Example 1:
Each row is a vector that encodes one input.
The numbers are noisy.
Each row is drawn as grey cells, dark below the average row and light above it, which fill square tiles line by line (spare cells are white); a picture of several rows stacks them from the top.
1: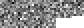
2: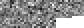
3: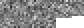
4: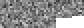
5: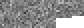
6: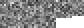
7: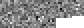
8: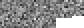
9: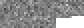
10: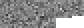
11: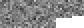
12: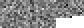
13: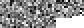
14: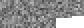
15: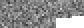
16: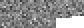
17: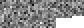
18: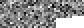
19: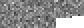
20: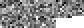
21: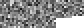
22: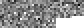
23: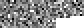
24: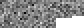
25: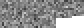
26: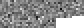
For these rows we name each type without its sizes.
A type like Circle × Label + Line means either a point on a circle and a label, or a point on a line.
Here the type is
Line.
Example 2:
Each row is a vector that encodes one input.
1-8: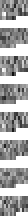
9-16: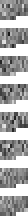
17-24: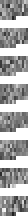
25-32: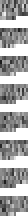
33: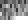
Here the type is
Line6.
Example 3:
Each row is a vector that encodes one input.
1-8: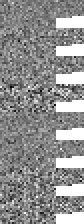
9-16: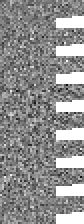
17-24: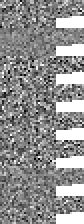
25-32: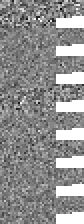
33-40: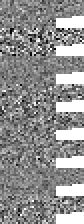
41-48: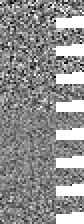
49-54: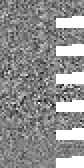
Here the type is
Line6.
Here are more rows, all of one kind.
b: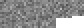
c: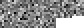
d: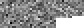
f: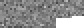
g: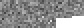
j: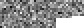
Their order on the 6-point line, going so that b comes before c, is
d, b, c, f, j, g.
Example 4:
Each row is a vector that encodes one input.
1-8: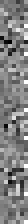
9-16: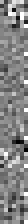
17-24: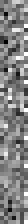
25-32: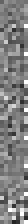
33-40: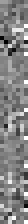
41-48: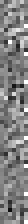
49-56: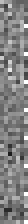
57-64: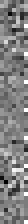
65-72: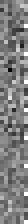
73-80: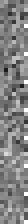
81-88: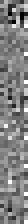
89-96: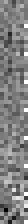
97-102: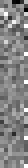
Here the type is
Line11.
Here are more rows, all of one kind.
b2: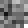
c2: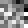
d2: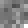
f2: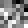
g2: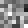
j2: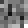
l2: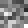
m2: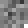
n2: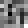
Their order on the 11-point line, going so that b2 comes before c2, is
b2, j2, l2, f2, n2, g2, m2, d2, c2.
